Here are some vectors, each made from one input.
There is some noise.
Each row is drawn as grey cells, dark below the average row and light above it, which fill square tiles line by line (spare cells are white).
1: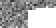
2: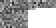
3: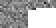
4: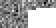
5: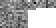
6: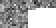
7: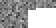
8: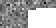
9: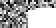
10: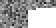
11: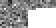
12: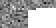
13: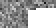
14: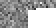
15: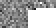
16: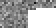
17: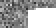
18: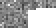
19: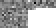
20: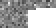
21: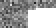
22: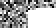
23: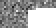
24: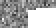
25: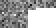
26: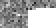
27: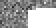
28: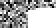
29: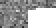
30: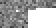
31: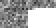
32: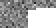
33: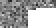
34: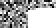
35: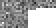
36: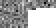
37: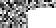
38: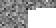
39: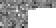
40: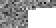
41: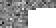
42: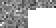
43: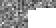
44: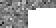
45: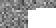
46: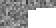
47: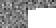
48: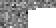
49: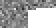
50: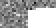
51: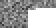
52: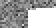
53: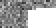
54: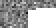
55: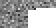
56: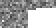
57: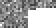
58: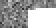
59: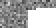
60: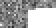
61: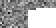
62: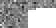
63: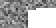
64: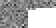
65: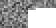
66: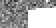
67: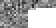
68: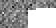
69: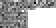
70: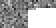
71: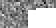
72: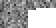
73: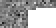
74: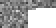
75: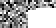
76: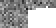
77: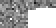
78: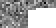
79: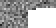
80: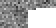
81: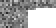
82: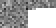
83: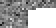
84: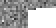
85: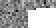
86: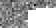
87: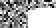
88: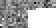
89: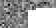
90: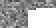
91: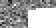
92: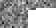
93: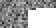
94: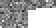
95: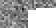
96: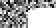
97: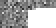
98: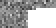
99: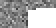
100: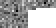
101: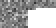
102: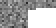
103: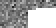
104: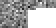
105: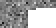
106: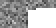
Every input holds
either a point on a 9-point circle, one of 9 labels and a true/false value, or a fixed value.
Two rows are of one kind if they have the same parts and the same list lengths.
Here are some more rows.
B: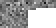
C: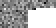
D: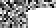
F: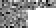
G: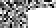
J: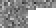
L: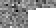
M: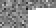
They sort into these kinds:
B, C, F, J, L, M
D, G

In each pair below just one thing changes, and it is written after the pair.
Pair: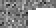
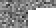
the label
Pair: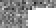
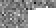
the place on the 9-point circle
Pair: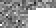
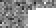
the place on the 9-point circle
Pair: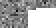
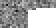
the place on the 9-point circle
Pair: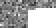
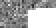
the place on the 9-point circle
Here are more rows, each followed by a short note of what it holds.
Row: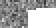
a point on a 9-point circle, one of 9 labels and a true/false value
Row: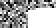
a fixed value
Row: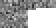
a point on a 9-point circle, one of 9 labels and a true/false value
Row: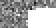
a point on a 9-point circle, one of 9 labels and a true/false value
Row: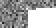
a point on a 9-point circle, one of 9 labels and a true/false value
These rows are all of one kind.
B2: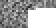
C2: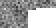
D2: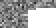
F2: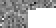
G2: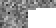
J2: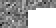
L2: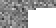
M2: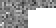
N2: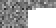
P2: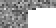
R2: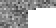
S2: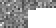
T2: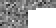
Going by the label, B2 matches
G2, J2, N2 and T2.
